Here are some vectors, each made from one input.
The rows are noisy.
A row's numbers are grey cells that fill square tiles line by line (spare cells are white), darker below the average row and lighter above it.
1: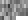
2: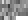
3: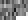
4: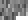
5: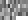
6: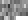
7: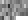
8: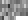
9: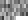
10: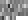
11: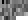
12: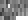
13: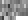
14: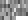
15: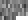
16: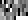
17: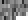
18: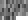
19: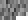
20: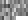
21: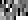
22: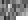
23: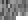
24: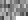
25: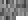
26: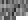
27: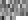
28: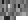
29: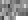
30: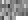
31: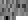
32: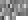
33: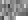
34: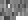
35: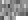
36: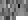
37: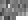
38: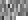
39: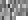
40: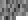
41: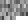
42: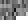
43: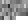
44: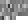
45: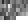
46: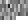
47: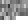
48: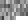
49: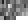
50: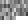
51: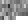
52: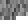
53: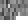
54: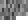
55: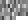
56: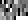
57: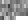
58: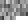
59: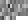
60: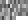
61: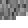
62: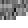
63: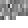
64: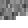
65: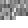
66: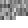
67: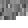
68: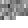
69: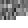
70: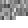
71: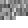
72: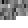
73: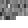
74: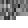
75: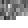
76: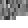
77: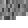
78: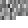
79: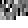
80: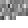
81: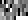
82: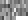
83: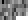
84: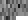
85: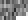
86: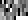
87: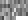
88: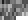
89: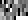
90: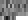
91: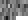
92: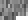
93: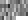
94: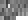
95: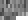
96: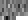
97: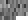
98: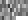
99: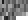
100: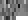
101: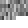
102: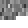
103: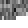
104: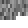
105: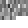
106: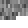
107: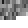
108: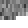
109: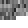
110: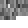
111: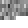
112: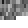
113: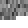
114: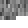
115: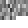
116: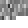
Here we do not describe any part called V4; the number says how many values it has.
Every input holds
a list of up to two items, each a true/false value and a value of V4.
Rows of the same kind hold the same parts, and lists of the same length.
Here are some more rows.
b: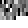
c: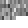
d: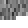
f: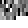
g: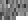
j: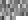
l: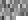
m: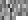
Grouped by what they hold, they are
b, f
c, j, l, m
d, g

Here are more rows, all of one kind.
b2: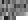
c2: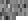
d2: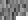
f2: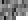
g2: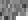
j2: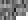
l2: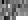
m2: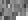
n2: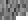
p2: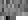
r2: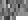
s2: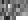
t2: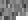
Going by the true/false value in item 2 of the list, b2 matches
l2, p2, r2 and s2.
